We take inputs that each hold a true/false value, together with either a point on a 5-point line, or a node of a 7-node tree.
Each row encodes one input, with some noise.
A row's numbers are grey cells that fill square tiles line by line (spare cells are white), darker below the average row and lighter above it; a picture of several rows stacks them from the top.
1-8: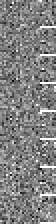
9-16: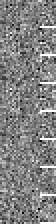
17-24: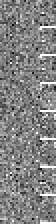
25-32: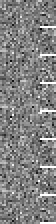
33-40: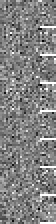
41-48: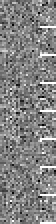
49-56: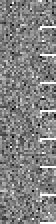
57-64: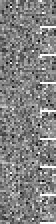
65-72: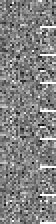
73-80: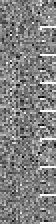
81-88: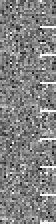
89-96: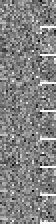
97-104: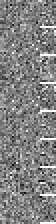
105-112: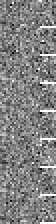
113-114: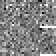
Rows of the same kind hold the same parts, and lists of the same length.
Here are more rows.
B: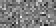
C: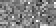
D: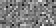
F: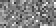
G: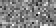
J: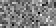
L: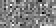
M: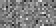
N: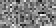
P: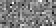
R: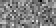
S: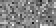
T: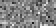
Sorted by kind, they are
B, C, D, F, G, M, P, R, S, T
J, L, N

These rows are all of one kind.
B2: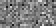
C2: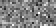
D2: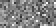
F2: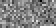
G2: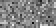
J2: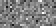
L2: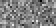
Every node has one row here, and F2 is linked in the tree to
L2.
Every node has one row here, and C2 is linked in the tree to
J2.
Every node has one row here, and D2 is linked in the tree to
B2.
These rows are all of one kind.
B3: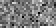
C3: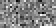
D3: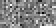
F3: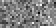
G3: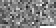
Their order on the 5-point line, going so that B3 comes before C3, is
B3, C3, D3, F3, G3.
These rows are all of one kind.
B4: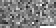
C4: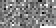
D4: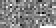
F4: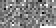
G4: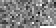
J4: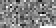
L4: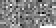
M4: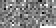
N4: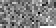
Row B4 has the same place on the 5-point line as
C4, F4 and M4.
